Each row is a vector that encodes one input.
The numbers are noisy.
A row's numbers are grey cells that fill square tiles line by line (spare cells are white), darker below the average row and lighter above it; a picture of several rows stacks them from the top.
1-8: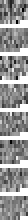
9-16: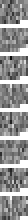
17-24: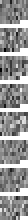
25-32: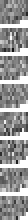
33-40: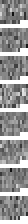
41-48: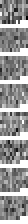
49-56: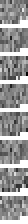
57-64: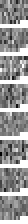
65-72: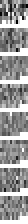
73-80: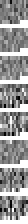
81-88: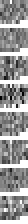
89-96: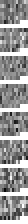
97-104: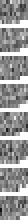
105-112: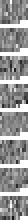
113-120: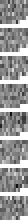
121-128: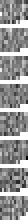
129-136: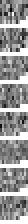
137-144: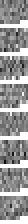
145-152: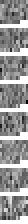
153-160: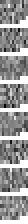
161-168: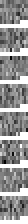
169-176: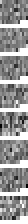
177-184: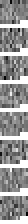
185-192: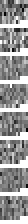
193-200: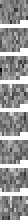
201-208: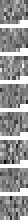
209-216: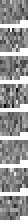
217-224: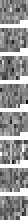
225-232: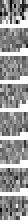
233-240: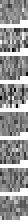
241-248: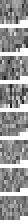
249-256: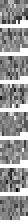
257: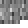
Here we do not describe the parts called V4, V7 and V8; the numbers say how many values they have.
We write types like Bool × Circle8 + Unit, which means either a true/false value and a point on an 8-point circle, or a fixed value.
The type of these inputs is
Bool × V7 + (Label6 + Line5 × V8) × V4.
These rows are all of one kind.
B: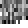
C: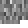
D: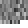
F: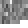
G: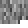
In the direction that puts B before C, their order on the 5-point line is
B, G, D, C, F.
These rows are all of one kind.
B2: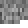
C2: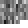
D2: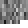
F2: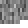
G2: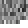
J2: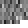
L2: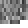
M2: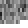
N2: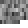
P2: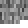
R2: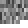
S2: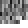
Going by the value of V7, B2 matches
F2, M2 and P2.
